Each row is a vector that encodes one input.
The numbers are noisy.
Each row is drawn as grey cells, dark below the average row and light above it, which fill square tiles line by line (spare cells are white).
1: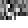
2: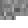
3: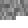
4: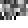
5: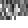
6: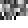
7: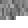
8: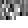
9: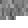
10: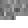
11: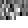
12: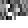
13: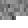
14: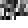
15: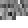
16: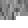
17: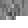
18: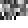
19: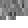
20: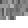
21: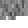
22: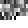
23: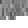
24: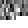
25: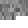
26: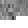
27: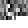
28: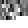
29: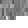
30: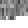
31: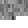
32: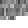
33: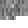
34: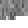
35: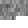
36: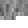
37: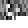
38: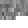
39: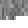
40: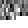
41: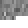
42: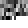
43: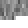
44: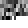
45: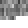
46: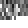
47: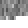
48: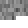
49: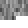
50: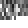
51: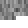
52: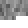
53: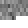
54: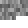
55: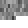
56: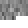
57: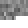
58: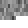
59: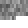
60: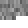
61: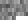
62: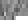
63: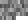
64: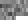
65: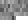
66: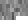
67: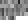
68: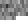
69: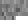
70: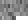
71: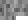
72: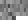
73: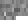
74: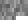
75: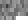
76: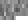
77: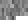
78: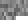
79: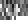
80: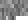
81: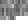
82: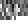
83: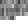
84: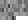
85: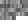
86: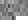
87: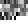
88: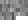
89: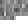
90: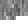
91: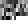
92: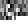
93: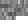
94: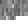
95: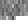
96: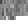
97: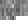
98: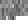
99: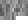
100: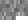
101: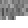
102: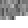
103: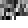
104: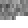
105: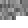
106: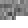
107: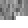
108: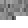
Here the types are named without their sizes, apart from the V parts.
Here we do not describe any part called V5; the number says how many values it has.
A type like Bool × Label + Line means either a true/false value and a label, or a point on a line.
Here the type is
Bool × Line × Line + V5.
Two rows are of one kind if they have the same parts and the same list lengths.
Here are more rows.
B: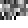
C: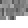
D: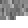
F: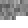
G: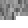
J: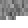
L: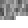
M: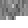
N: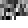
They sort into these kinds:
B, N
C, D, F, G, J, L, M

